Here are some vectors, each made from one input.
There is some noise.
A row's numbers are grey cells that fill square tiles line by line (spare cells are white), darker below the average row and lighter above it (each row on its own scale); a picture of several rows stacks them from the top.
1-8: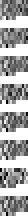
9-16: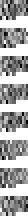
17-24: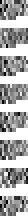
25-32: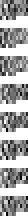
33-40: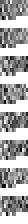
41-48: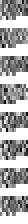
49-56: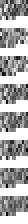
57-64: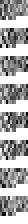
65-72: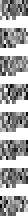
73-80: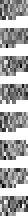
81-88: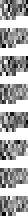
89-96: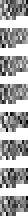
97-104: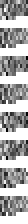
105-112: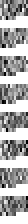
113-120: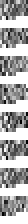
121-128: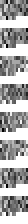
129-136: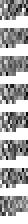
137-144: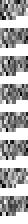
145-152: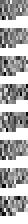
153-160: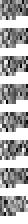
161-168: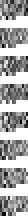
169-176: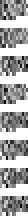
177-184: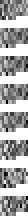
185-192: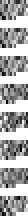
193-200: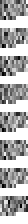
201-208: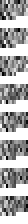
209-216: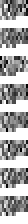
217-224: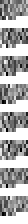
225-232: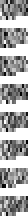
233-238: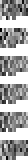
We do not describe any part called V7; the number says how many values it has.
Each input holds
either one of 5 labels, a true/false value and a value of V7, or a point on a 9-point line.
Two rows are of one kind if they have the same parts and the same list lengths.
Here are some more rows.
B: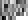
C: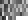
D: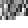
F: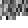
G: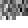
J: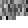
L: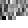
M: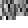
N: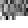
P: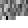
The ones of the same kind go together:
B, C, L
D, F, G, J, M, N, P

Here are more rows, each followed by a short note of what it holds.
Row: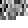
a point on a 9-point line
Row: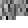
one of 5 labels, a true/false value and a value of V7
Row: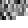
a point on a 9-point line
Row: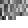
a point on a 9-point line
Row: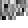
a point on a 9-point line
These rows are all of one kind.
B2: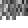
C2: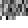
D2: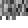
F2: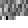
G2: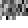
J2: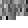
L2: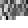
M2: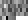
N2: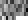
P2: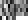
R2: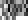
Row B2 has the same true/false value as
L2, P2 and R2.
